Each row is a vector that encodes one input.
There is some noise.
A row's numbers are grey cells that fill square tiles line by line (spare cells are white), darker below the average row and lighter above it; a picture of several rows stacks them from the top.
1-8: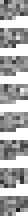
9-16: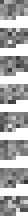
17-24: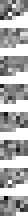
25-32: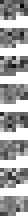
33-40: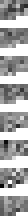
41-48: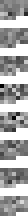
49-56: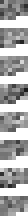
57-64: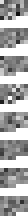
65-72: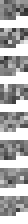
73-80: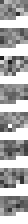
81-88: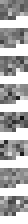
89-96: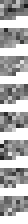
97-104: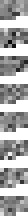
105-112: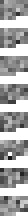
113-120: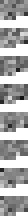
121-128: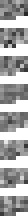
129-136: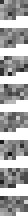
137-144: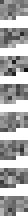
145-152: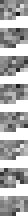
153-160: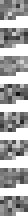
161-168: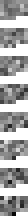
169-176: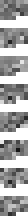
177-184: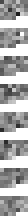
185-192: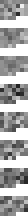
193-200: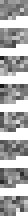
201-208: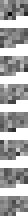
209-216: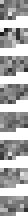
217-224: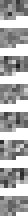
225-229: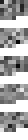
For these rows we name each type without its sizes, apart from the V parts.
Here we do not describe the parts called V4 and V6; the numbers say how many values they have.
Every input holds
a point on a line, together with either a point on a line, a true/false value and a value of V4, or a list of values of V6.
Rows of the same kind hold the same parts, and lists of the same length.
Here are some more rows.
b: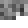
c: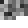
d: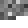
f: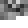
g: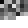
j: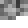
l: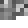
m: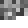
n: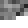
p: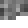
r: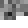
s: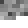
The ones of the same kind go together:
b, m
c, l, r, s
d, f, g, p
j, n

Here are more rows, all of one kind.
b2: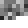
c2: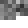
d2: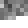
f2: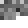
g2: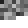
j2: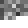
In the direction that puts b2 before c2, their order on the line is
g2, j2, b2, d2, f2, c2.
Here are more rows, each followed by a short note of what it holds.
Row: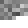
a point on each of two lines, a true/false value and a value of V4
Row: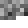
a point on each of two lines, a true/false value and a value of V4
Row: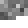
a point on a line, together with a list of one item
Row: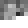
a point on a line, together with the empty list
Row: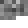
a point on a line, together with a list of one item
